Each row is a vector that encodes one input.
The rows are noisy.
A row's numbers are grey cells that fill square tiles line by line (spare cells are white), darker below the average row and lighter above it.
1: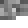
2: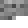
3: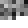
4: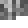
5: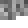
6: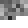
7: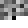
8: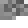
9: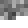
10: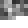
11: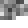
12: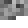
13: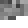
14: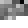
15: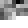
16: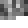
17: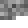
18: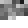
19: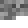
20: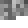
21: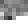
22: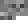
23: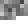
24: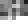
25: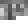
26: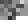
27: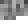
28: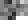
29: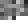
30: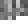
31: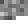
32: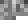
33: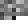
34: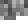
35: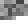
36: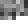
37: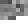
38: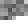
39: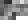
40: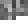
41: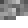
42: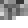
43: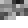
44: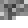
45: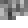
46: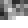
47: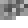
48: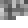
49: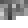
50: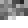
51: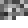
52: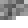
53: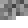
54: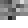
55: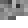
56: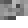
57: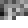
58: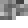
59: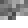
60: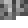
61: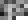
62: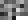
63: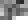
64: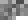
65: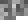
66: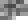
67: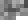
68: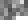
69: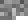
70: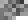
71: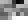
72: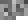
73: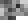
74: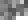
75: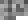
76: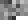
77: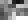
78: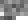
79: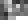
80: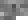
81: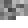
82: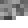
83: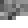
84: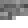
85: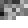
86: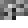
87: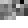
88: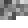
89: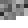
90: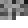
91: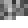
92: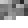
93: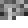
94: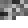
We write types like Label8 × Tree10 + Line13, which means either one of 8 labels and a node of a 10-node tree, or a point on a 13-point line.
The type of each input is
(Bool × Bool × Bool + Line7) × Line4.
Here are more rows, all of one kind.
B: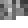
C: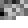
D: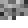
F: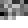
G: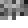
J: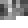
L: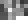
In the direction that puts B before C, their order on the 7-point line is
D, G, B, J, L, F, C.
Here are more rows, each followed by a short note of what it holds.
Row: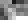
a point on a 4-point line and a point on a 7-point line
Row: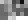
a point on a 4-point line and a point on a 7-point line
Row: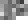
a point on a 4-point line and three true/false values
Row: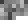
a point on a 4-point line and three true/false values
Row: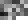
a point on a 4-point line and a point on a 7-point line
